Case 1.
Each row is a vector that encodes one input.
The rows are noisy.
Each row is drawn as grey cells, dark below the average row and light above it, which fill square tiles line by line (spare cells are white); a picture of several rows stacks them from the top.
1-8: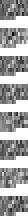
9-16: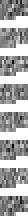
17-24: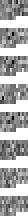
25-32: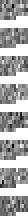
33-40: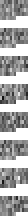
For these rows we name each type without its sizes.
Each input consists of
either a point on a circle, or a point on each of two lines.
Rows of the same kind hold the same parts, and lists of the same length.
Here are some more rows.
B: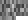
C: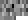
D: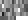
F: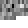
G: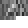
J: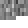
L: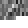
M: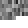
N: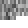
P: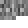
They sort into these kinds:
B, G, J, L, M, P
C, D, F, N

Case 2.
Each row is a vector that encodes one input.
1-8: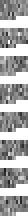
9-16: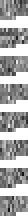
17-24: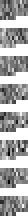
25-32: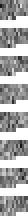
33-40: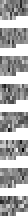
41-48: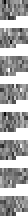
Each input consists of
a node of a 7-node tree and a true/false value.
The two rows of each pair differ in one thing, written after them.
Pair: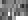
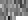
the node of the tree
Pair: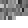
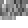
the node of the tree
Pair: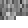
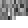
the node of the tree
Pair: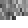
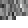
the node of the tree
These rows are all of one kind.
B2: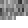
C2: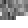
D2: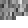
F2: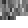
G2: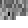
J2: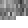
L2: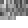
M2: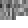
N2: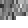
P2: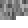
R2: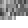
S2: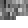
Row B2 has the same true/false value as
J2, L2 and R2.
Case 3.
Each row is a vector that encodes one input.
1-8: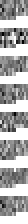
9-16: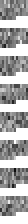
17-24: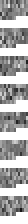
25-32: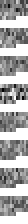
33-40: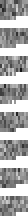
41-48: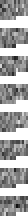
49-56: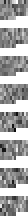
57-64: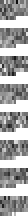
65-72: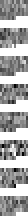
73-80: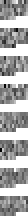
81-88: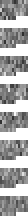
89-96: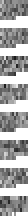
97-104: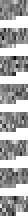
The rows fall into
3 kinds.
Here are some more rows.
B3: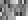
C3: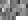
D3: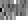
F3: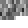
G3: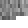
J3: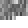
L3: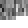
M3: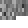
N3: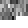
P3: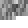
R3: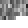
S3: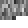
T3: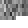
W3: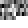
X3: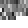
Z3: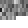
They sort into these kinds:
B3, D3, J3, M3, P3, T3, Z3
C3, F3, G3, L3, N3, R3, S3, X3
W3

